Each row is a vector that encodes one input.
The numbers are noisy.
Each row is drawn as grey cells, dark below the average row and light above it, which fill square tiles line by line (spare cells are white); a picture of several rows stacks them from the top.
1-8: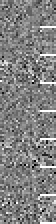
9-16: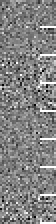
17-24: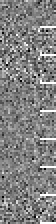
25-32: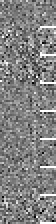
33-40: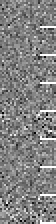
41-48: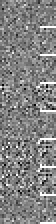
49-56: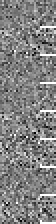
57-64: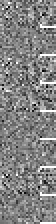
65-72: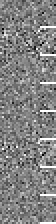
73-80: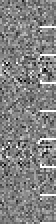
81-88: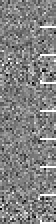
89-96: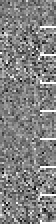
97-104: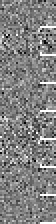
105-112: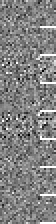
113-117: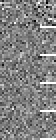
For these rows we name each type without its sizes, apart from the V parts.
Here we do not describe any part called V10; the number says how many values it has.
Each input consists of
either a point on a circle and a true/false value, or a value of V10.
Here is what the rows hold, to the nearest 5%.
About 35% of them hold a point on a circle and a true/false value. The rest hold a value of V10.
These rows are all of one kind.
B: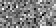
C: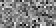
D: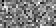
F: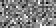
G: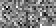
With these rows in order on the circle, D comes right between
B and C.
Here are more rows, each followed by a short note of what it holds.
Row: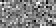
a point on a circle and a true/false value
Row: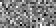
a point on a circle and a true/false value
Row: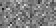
a value of V10
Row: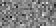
a value of V10
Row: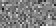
a value of V10
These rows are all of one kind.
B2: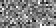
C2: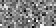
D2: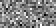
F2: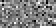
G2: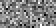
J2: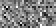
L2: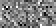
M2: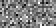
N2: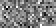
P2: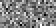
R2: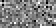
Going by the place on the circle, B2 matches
D2, G2, M2 and P2.
